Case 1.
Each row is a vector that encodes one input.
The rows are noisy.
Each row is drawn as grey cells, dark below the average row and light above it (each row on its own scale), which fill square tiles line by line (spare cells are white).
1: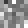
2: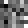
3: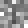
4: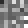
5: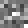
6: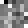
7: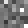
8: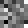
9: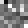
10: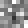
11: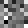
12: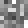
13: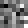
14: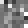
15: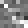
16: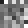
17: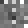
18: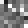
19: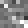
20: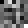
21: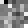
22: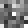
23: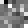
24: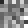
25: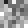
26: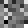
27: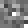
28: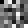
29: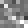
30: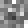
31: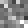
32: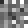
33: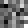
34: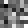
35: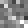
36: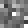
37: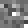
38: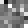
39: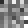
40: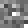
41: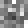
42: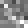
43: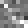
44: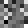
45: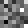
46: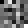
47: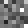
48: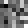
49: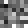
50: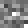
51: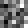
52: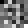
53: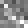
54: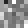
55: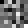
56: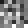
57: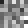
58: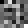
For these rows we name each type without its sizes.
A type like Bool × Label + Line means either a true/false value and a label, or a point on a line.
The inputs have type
Label.
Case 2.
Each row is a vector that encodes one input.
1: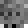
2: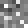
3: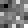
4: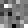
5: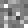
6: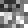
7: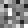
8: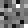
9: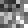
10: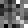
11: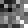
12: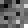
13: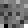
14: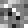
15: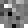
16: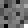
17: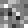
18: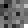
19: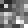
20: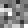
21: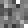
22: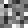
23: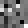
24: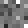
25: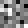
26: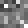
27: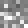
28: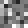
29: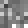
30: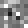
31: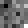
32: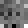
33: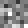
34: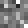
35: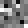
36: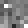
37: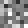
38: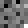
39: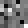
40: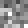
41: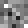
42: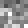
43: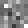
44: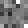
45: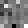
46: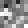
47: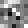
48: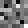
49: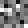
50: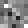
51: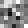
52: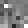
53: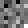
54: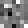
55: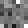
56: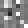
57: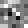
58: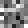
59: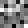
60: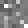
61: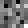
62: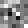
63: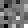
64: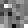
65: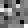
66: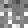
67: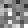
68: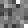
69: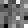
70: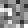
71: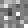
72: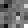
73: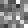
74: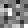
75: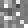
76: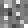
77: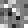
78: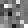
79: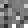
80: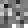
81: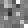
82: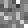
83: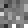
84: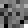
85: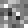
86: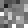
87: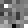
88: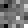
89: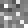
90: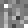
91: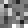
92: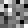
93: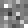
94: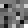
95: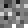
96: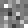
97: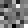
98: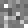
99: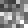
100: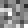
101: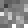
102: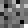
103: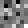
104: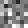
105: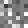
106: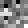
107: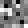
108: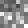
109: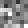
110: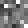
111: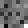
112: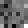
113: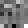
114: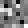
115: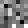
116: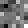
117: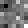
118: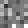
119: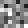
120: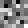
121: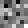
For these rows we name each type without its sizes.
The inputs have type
Line.
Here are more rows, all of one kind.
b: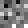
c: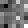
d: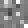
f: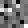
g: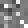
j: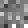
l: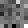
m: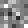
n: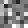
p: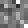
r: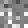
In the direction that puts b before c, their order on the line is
r, n, f, b, j, c, l, p, g, d, m.
